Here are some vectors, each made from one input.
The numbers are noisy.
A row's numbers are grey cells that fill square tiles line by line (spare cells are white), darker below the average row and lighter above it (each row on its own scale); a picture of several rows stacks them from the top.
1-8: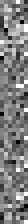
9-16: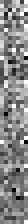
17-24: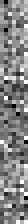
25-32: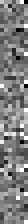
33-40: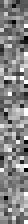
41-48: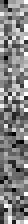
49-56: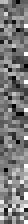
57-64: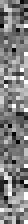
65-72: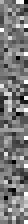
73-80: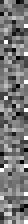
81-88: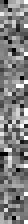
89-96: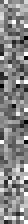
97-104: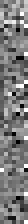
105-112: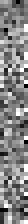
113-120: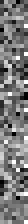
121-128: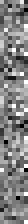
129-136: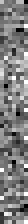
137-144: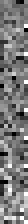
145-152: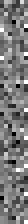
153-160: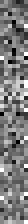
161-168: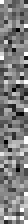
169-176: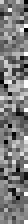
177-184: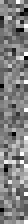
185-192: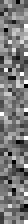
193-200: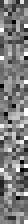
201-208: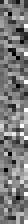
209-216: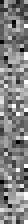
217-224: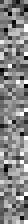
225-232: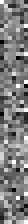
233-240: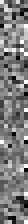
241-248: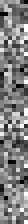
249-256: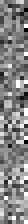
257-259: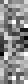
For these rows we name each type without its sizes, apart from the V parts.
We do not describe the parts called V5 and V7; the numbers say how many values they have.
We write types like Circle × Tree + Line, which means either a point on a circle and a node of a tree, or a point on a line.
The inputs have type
Bool × Line × V7 + V5.
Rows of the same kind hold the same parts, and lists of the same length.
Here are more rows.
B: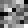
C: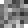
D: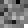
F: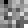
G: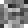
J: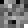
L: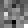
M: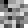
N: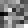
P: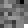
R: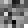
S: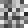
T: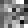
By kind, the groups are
B, C, D, G, J, L, N, P, R, T
F, M, S

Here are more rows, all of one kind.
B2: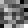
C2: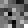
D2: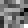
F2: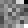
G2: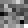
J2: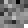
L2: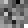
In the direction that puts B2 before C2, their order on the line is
L2, F2, J2, G2, B2, C2, D2.
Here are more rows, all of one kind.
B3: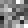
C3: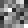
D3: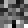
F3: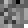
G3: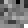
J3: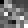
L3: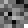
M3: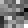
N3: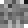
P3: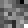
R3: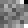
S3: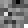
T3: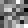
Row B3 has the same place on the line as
C3, J3 and R3.
